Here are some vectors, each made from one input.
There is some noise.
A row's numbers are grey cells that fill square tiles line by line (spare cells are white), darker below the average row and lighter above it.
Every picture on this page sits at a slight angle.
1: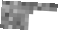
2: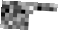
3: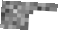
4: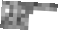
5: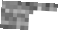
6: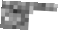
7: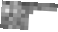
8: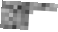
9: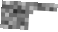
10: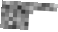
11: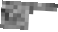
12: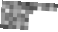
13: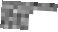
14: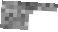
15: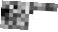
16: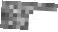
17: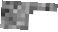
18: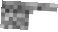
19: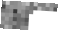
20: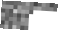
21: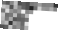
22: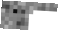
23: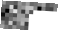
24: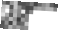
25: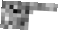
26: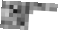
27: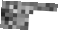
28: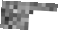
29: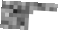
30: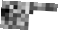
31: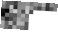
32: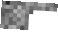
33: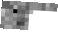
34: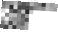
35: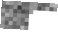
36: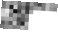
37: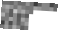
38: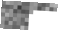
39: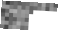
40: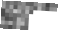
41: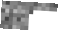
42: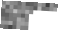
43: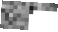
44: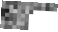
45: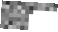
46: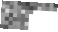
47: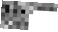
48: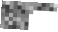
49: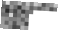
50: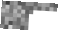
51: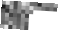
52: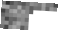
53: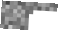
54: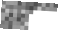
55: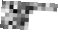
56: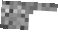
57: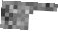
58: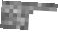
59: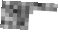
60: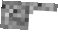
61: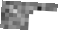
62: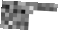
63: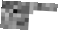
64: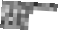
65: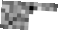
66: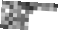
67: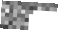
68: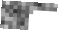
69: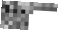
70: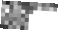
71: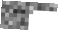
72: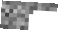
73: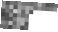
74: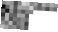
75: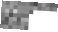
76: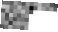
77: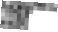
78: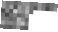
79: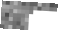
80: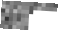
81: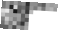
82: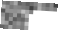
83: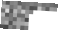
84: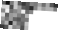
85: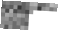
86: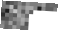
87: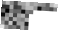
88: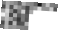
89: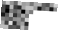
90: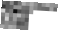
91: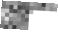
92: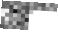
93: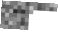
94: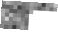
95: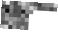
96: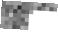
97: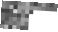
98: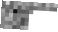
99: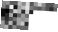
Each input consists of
a node of a 9-node tree, together with either a point on a 4-point line, or a point on a 7-point line.
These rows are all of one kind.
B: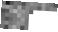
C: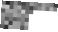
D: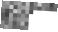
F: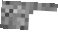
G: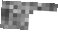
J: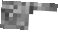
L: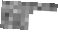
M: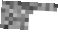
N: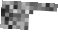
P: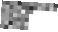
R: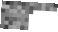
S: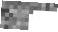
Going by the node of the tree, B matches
C, M, R and S.
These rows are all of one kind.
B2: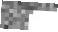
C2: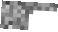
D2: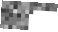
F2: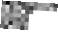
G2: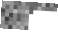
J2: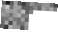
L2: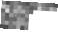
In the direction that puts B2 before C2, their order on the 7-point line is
B2, G2, D2, L2, F2, J2, C2.
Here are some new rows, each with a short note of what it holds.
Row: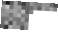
a point on a 7-point line and a node of a 9-node tree
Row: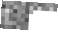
a point on a 4-point line and a node of a 9-node tree
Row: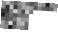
a point on a 7-point line and a node of a 9-node tree
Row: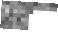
a point on a 7-point line and a node of a 9-node tree
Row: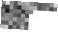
a point on a 4-point line and a node of a 9-node tree
